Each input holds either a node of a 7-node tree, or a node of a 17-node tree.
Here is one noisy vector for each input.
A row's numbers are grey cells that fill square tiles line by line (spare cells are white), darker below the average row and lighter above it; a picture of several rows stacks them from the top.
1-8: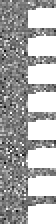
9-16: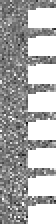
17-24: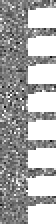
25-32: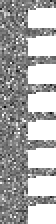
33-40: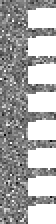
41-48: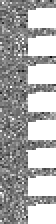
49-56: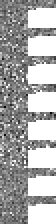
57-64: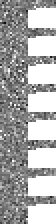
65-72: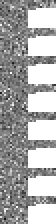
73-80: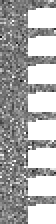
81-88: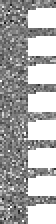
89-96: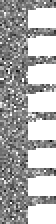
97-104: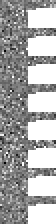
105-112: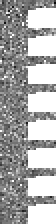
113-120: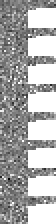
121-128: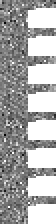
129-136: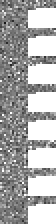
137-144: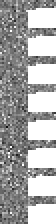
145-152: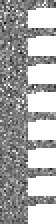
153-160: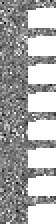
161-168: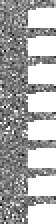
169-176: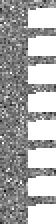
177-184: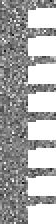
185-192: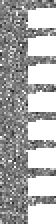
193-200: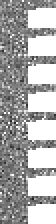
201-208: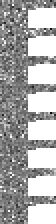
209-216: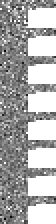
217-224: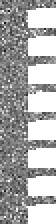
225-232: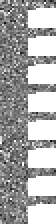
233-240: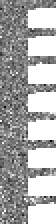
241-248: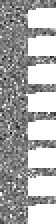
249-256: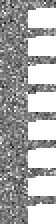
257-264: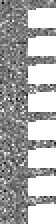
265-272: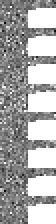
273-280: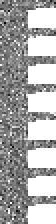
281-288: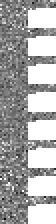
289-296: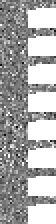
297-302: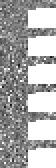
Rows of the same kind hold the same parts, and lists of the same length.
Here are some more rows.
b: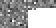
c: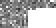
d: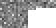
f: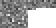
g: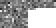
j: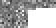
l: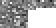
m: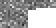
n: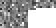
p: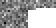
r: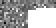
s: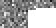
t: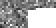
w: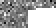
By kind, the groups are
b, c, d, f, g, j, l, m
n, p, r, s, t, w

